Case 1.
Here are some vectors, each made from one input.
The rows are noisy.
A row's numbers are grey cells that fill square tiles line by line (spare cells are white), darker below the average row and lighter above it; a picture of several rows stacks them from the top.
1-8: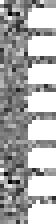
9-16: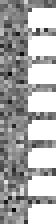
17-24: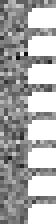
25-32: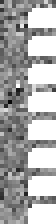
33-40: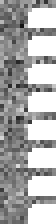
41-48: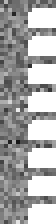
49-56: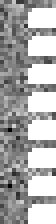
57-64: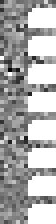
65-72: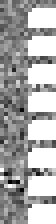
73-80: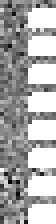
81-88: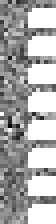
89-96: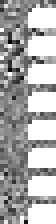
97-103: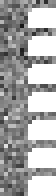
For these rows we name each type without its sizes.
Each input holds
a list of points on a line.
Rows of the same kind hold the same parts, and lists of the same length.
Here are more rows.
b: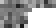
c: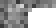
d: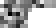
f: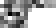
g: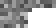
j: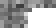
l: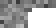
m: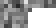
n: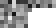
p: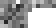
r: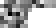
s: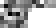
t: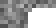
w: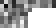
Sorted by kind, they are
b, g, j, l, m, n, p, w
c, t
d, f, r, s

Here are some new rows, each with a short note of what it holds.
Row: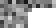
a list of two items
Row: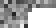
a list of two items
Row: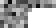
a list of two items
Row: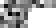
the empty list
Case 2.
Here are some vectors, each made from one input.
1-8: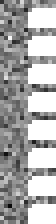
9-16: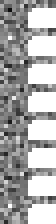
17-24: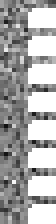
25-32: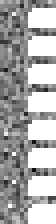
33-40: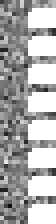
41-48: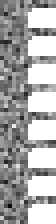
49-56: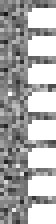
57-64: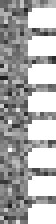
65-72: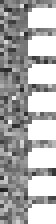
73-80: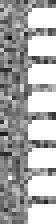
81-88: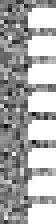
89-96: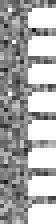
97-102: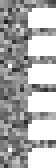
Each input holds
either a point on a 9-point circle, or a point on a 13-point circle.
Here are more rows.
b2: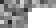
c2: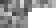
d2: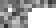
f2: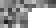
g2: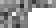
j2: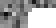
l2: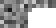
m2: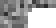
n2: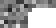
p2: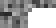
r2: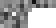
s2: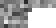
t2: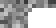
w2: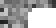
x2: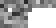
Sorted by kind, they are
b2, c2, d2, f2, l2, n2, s2, t2, w2, x2
g2, j2, m2, p2, r2

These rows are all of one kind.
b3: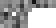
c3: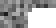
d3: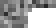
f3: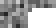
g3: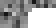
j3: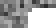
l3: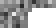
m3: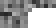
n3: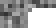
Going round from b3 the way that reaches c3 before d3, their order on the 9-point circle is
b3, l3, f3, c3, d3, j3, n3, m3, g3.
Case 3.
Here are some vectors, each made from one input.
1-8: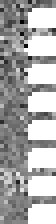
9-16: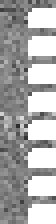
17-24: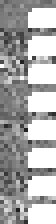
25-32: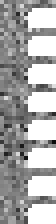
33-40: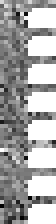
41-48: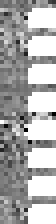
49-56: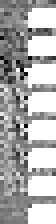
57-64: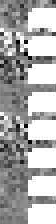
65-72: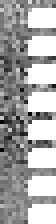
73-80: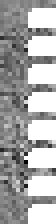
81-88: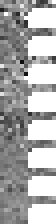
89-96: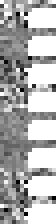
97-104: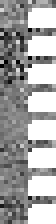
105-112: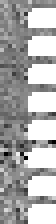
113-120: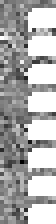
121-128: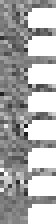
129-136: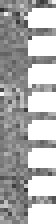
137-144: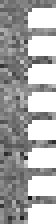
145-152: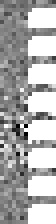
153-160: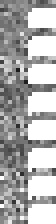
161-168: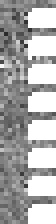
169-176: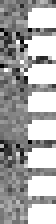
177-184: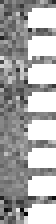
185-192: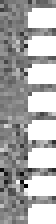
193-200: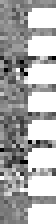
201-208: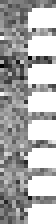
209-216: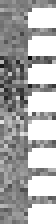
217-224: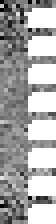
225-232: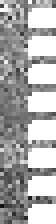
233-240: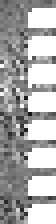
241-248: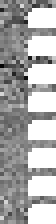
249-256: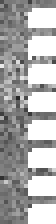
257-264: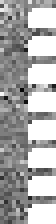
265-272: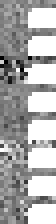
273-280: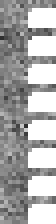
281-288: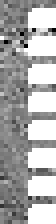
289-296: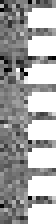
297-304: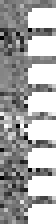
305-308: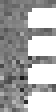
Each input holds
a point on a 14-point line and a true/false value.
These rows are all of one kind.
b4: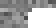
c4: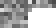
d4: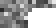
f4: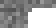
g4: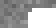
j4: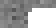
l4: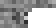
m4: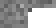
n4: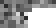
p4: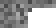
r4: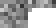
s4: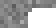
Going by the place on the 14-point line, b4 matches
m4 and p4.
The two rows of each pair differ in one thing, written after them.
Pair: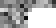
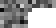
the place on the 14-point line
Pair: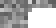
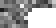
the place on the 14-point line
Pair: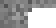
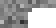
the true/false value
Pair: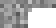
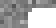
the place on the 14-point line
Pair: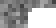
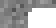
the true/false value
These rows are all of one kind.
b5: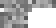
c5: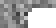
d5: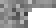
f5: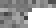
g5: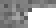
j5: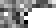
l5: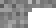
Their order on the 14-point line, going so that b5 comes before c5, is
b5, g5, f5, l5, c5, j5, d5.
